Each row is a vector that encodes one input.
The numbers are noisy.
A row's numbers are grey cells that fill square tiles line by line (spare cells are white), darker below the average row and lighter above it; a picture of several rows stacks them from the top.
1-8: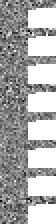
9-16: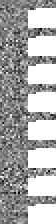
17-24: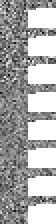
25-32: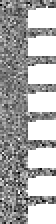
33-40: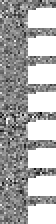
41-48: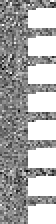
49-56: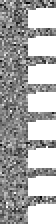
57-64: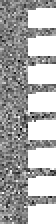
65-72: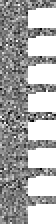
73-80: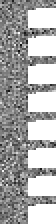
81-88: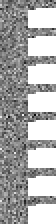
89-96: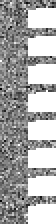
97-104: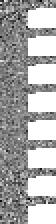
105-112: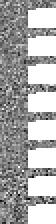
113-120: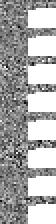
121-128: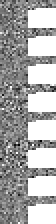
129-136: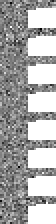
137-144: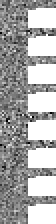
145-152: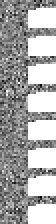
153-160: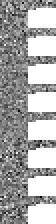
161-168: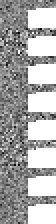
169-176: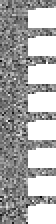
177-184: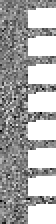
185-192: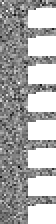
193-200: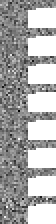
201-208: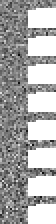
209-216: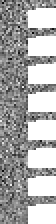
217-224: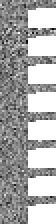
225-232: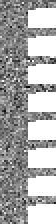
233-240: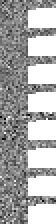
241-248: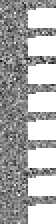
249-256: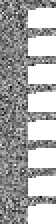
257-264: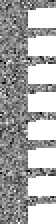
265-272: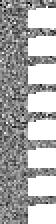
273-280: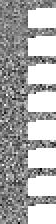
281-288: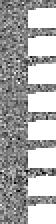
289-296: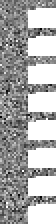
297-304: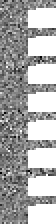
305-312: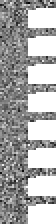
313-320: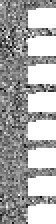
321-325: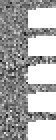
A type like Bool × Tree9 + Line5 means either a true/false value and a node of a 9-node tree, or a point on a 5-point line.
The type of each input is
(Circle11 + Unit) × Line6 + Line10.
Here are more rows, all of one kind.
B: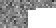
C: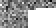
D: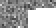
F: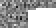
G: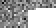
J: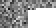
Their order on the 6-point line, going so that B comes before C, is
J, G, B, C, D, F.
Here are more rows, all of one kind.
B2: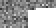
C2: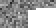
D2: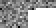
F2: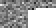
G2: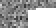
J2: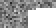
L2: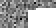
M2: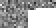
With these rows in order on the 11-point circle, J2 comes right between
B2 and G2.
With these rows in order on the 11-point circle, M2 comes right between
F2 and L2.
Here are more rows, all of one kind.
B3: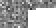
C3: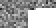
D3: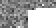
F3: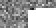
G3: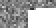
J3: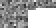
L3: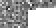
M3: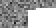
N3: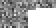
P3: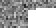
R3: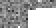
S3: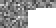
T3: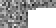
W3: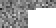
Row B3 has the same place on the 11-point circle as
J3, L3, N3 and T3.
